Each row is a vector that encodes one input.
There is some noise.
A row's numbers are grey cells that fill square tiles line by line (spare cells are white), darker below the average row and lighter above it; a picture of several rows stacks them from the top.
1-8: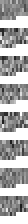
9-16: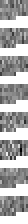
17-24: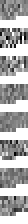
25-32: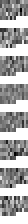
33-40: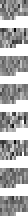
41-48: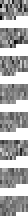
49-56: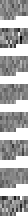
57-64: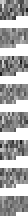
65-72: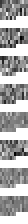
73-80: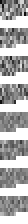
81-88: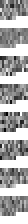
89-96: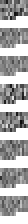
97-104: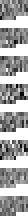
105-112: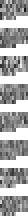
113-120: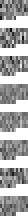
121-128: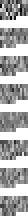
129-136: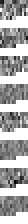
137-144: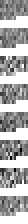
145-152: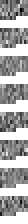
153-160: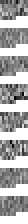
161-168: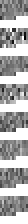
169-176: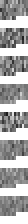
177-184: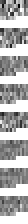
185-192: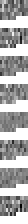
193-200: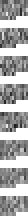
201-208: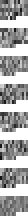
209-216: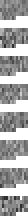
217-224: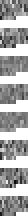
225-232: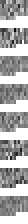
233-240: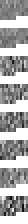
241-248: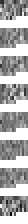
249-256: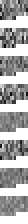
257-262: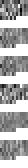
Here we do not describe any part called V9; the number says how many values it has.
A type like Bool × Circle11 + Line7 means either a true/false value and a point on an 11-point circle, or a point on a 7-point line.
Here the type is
Bool × (Line4 × Line10 + Unit) × Line6 + V9.
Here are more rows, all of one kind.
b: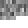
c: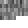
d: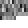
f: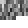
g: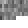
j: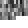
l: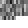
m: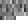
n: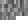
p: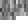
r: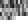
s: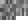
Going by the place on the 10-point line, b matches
f, g, n and p.
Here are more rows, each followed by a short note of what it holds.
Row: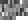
a value of V9
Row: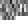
a point on a 6-point line and a true/false value
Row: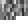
a point on a 4-point line, a point on a 6-point line, a point on a 10-point line and a true/false value
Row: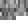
a point on a 6-point line and a true/false value
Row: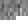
a point on a 4-point line, a point on a 6-point line, a point on a 10-point line and a true/false value
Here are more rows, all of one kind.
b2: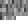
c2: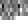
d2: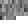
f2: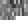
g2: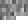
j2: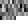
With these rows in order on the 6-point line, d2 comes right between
f2 and g2.
